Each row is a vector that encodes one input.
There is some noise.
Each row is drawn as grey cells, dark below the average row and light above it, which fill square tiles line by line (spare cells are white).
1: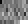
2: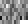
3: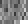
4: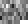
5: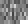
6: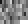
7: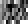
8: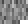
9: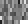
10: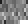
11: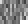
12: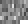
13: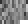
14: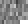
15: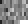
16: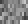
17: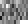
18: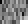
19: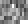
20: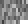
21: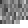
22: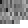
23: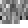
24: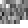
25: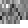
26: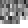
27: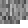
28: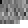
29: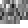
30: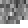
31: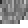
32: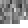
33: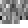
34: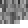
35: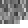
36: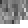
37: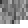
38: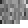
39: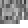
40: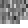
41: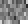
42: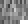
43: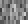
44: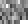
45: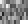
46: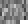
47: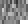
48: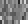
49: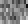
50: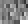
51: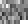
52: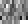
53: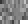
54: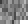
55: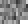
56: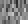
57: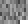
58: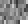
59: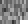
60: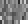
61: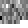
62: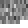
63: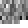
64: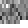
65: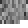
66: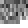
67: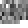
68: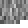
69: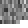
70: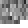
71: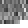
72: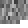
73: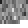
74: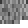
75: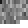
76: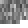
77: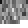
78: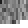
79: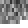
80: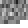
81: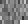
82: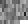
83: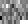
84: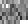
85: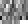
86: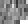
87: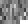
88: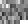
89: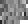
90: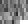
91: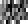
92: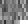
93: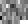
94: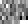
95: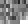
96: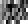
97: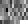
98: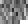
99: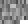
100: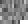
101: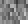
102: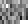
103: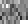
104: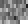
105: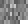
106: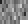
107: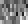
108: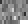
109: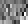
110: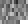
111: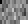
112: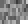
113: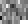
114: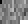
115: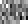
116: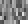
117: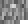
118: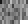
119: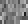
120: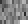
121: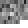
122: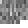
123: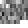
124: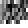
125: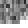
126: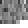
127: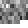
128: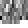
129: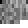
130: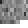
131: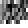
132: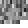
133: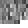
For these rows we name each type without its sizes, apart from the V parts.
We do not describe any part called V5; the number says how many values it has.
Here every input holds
a list of items, each a point on a line and a value of V5.
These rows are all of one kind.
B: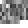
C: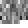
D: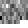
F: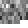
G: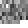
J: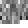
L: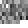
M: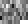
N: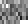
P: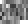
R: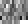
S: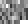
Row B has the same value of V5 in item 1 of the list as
C, J and P.
